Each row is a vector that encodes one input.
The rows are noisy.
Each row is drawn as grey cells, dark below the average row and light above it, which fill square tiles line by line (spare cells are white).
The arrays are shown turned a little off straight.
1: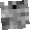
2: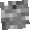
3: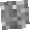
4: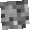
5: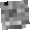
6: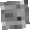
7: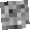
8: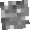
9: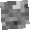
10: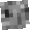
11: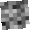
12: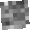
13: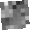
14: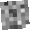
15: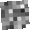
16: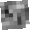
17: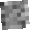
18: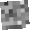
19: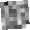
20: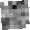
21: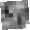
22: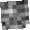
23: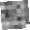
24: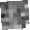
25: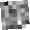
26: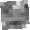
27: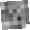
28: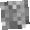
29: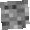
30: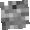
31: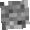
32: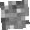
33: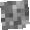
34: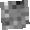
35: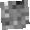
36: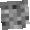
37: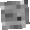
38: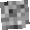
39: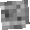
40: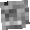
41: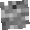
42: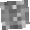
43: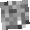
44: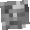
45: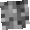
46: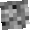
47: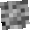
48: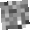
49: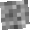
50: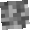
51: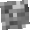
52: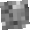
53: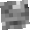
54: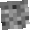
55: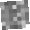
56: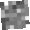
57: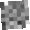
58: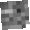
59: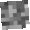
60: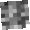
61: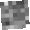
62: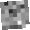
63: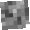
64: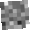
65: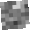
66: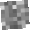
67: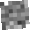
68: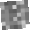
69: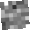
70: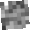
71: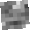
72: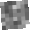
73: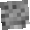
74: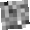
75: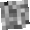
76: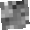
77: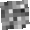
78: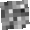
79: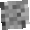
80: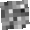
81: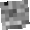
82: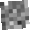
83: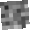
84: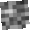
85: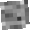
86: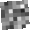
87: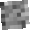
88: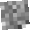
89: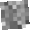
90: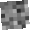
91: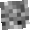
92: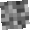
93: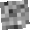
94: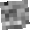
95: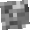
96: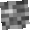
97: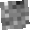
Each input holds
either a point on a 3-point line and a point on a 9-point line, or a list of up to two points on a 7-point line.
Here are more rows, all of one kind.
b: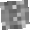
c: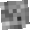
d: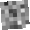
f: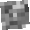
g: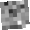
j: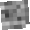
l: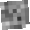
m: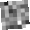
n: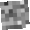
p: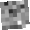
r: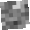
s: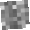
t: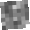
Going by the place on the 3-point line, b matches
c, j, l and s.
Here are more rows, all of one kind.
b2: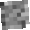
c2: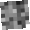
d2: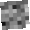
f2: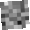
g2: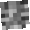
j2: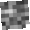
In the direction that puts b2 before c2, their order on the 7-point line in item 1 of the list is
f2, b2, d2, j2, c2, g2.
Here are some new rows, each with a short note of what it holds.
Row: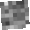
a list of one item
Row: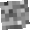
a point on a 3-point line and a point on a 9-point line
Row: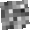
the empty list
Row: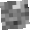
a point on a 3-point line and a point on a 9-point line
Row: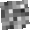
the empty list
